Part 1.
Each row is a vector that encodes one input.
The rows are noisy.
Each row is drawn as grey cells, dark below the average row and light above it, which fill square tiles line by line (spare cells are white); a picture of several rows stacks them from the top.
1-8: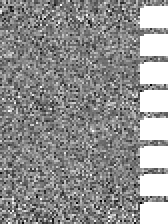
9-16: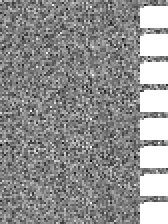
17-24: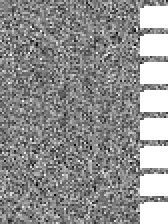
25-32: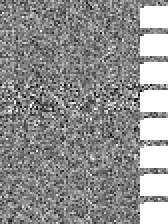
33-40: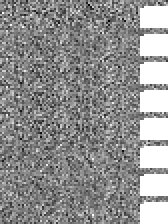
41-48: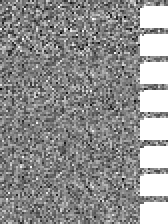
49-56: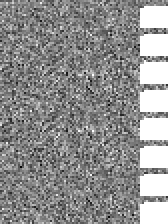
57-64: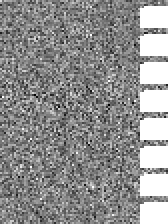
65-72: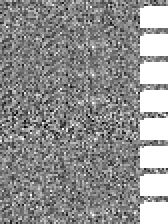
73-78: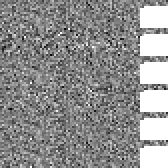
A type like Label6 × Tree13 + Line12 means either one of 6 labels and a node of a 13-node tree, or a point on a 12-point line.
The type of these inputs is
Label4.
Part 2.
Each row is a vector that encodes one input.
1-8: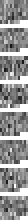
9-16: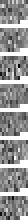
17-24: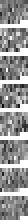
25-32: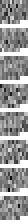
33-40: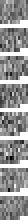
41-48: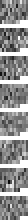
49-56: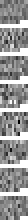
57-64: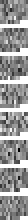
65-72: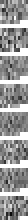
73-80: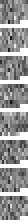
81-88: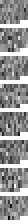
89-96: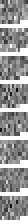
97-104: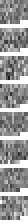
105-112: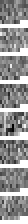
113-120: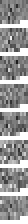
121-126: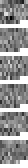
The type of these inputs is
Line8.
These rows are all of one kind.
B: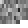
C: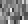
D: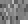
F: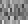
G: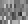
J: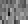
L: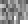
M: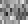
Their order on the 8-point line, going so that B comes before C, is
L, M, F, G, D, B, C, J.
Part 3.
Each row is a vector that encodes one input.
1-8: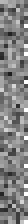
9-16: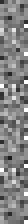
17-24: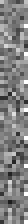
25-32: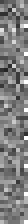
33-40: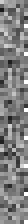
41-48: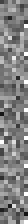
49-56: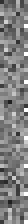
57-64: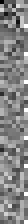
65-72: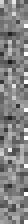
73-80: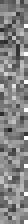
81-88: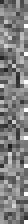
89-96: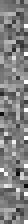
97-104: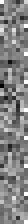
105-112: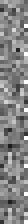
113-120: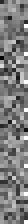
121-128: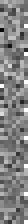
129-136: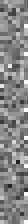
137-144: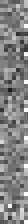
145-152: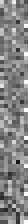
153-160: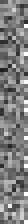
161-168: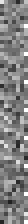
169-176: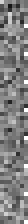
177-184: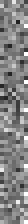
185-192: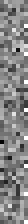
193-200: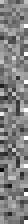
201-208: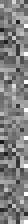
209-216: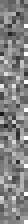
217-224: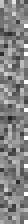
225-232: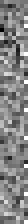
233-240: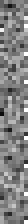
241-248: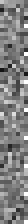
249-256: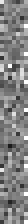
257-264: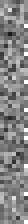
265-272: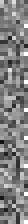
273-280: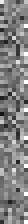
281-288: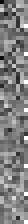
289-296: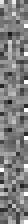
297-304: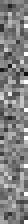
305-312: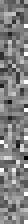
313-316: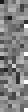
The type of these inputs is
Label8.
